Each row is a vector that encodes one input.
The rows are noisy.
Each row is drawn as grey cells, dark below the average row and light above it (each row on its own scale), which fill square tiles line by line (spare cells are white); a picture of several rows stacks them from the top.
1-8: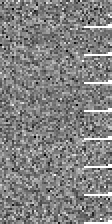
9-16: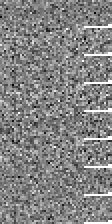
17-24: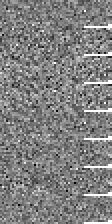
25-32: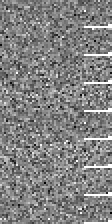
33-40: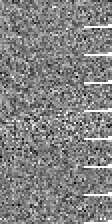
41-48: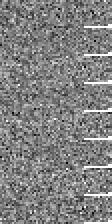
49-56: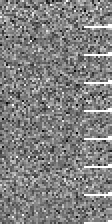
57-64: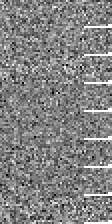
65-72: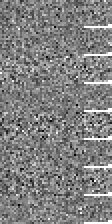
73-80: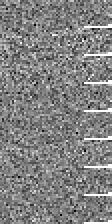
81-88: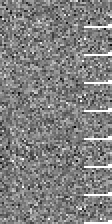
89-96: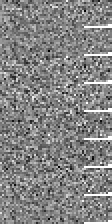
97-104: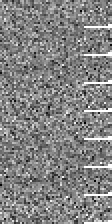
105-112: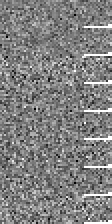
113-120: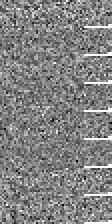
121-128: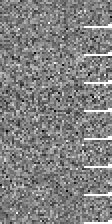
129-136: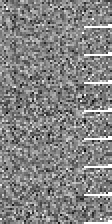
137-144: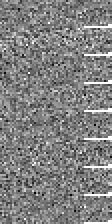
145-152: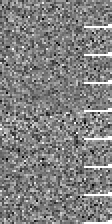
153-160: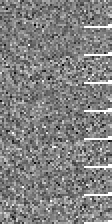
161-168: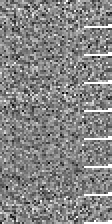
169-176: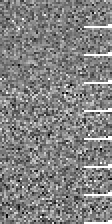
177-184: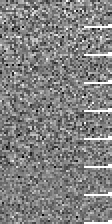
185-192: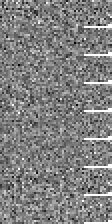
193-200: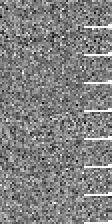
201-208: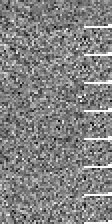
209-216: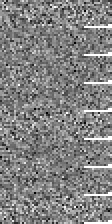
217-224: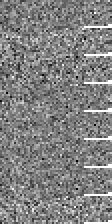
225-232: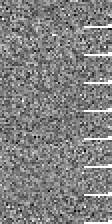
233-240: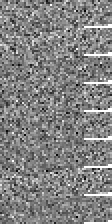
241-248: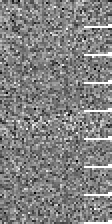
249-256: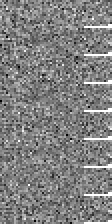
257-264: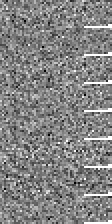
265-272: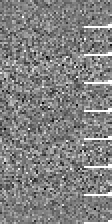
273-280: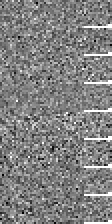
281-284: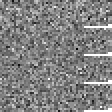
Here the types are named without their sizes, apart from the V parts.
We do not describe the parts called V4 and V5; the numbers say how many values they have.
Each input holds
either a node of a tree and a value of V4, or three true/false values and a value of V5.
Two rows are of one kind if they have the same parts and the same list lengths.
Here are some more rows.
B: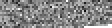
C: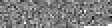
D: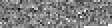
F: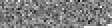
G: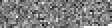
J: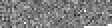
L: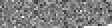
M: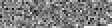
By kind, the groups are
B
C, D, F, G, J, L, M

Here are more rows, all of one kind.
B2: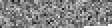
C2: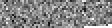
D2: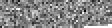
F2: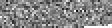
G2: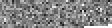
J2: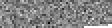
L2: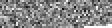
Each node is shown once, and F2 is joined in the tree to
L2.
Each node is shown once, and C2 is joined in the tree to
J2.
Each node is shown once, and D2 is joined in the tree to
B2, J2 and L2.
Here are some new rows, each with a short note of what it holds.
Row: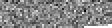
a node of a tree and a value of V4
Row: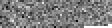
three true/false values and a value of V5
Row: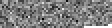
three true/false values and a value of V5
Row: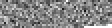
a node of a tree and a value of V4
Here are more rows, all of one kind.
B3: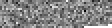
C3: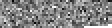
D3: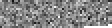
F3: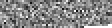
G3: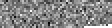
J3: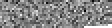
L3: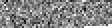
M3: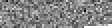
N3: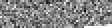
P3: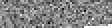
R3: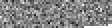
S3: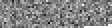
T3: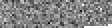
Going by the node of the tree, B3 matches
J3 and M3.
